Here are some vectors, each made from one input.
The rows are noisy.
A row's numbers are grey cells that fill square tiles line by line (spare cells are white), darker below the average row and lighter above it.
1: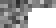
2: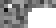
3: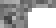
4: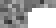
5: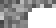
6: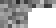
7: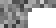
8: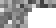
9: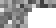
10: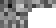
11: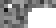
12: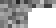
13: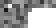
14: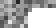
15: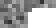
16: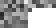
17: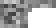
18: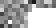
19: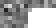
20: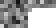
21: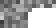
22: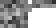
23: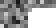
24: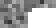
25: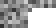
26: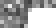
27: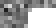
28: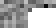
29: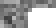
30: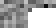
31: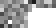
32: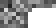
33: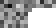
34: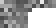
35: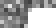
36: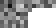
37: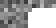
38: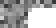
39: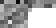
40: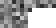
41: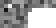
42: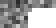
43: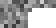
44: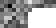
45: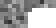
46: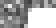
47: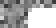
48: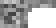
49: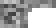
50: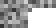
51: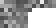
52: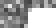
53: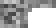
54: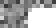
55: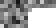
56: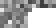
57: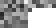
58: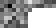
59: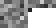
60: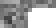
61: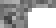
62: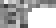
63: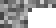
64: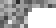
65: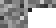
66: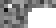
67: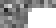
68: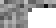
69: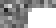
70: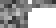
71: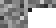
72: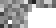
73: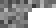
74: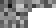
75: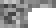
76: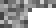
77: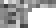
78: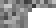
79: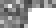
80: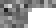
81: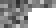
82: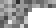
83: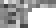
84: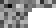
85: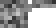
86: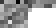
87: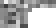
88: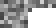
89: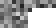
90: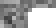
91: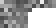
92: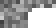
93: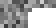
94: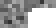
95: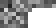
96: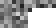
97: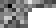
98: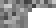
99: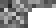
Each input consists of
either a point on a 4-point line and a point on a 6-point line, or a point on a 7-point line.
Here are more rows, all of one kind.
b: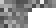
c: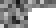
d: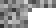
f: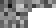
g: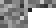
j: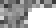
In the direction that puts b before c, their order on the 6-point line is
d, g, b, c, j, f.
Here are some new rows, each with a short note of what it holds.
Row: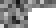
a point on a 4-point line and a point on a 6-point line
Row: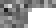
a point on a 7-point line
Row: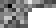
a point on a 4-point line and a point on a 6-point line
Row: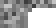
a point on a 4-point line and a point on a 6-point line
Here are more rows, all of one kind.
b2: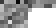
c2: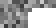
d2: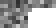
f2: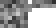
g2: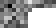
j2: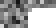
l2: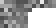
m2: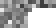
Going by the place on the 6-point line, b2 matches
d2 and j2.
